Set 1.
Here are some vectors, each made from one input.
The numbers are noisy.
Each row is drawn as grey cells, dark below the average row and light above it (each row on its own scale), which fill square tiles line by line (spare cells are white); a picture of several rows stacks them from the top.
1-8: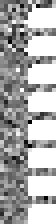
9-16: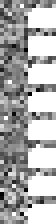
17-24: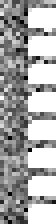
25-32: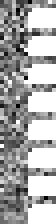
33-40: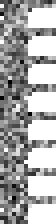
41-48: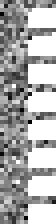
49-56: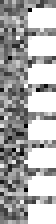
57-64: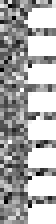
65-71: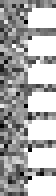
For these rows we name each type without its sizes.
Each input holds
a point on a line.
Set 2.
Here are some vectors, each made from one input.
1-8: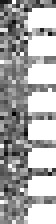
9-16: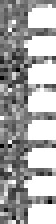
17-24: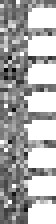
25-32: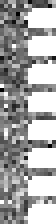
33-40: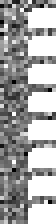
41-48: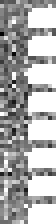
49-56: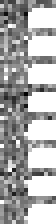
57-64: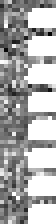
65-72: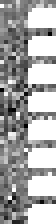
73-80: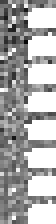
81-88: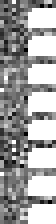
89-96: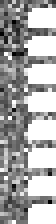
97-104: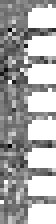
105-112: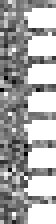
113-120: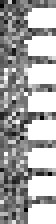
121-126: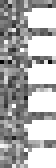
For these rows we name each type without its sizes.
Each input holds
a point on a circle.
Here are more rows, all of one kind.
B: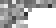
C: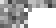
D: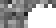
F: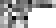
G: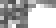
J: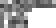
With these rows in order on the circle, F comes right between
B and J.
